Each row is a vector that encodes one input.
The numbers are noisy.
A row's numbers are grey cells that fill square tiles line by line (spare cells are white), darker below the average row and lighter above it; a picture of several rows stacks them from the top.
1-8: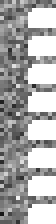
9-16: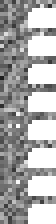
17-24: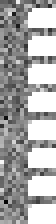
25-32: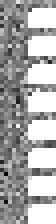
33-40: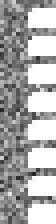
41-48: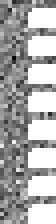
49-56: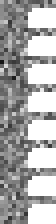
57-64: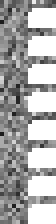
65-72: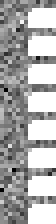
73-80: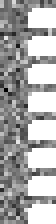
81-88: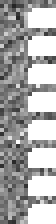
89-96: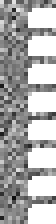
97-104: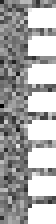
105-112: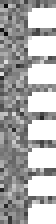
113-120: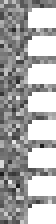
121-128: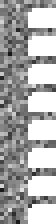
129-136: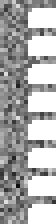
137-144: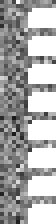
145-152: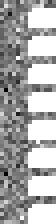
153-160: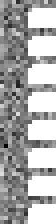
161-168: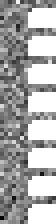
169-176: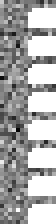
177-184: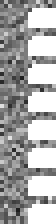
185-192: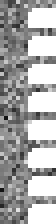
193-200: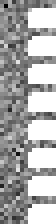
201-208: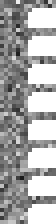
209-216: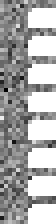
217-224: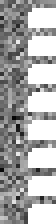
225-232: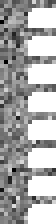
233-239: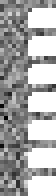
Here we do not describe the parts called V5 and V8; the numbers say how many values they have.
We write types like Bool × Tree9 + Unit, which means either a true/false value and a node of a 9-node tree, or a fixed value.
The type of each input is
Bool × (Line6 + V5) + Tree10 + V8.
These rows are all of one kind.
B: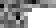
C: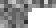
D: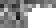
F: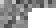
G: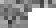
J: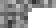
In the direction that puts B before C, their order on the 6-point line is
F, J, B, G, D, C.
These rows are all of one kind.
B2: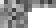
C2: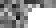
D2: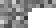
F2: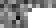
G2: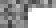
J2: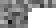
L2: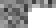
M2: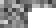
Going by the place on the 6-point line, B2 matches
F2 and L2.
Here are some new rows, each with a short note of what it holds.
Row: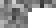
a point on a 6-point line and a true/false value
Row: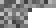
a value of V8
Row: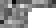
a node of a 10-node tree
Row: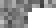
a point on a 6-point line and a true/false value
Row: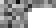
a point on a 6-point line and a true/false value
